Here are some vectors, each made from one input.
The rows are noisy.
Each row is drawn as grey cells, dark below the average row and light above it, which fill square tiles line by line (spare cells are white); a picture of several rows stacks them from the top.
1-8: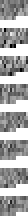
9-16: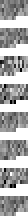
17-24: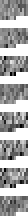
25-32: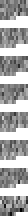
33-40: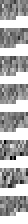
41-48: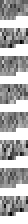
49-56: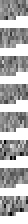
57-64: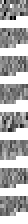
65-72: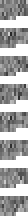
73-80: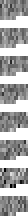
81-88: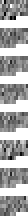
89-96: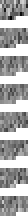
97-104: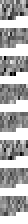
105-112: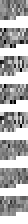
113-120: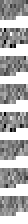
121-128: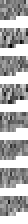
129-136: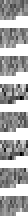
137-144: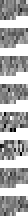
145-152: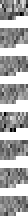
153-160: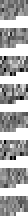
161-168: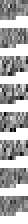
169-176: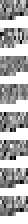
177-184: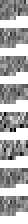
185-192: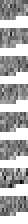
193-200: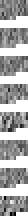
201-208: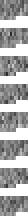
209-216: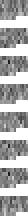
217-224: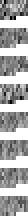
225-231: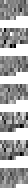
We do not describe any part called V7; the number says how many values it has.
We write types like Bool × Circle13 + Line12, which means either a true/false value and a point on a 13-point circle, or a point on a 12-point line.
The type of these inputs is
Line8 × (Line8 + V7) + List2(Line4).
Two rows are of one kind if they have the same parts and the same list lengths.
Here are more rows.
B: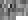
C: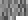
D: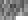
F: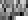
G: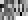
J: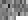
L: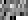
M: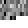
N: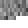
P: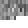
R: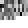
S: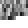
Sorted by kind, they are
B, D
C, J, N, P
F, S
G, R
L, M

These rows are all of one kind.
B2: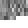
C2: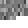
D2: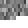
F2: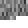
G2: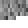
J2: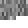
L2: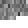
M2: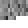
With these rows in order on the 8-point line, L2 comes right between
G2 and J2.
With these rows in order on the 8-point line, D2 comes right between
C2 and F2.
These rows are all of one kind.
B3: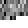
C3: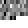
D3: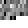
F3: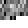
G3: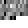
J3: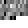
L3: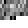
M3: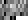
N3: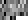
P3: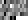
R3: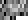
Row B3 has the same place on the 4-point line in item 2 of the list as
C3, N3 and R3.
